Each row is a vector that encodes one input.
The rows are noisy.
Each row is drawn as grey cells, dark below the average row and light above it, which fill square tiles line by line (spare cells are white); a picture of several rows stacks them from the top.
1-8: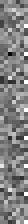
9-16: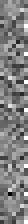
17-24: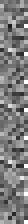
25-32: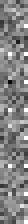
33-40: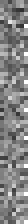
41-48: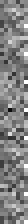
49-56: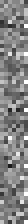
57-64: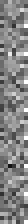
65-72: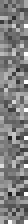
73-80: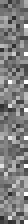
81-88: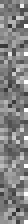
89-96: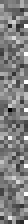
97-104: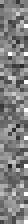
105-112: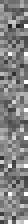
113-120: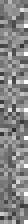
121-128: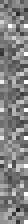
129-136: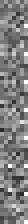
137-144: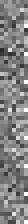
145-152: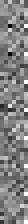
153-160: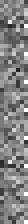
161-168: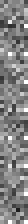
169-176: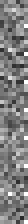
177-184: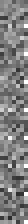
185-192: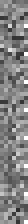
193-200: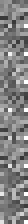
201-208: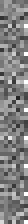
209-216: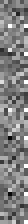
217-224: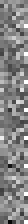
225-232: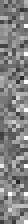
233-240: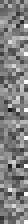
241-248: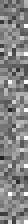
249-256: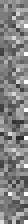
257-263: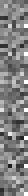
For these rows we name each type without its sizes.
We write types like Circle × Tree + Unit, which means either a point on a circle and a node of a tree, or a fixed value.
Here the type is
Bool × Line.
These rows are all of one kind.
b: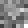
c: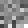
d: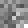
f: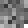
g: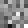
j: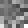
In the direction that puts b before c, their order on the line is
g, j, d, f, b, c.
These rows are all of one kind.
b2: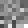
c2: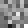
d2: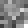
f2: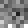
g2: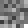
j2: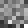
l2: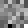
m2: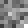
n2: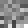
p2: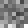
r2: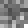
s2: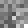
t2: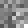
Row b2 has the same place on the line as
f2 and n2.
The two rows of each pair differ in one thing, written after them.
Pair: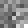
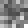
the true/false value
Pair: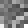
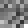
the place on the line
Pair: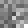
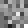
the place on the line
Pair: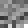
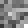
the place on the line
